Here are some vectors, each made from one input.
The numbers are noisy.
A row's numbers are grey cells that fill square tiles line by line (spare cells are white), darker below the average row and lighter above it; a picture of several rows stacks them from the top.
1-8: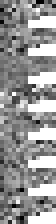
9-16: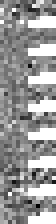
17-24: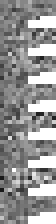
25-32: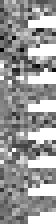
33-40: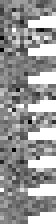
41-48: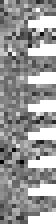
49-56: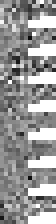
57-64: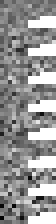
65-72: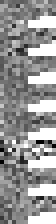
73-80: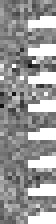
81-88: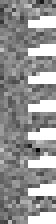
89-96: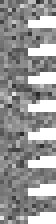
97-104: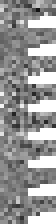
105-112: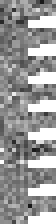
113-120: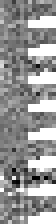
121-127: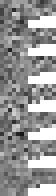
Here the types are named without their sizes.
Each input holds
a true/false value, together with either a point on a circle, or a node of a tree.
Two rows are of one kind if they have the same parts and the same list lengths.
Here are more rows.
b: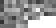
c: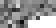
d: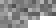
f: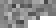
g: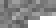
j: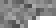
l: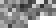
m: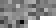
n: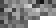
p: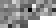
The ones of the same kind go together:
b, d, f, j, l, m, p
c, g, n

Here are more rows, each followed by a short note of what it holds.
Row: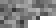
a node of a tree and a true/false value
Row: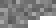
a node of a tree and a true/false value
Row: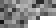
a node of a tree and a true/false value
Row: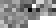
a point on a circle and a true/false value
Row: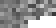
a point on a circle and a true/false value
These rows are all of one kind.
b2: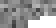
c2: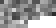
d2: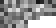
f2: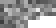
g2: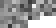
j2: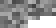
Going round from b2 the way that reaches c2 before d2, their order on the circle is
b2, j2, f2, g2, c2, d2.
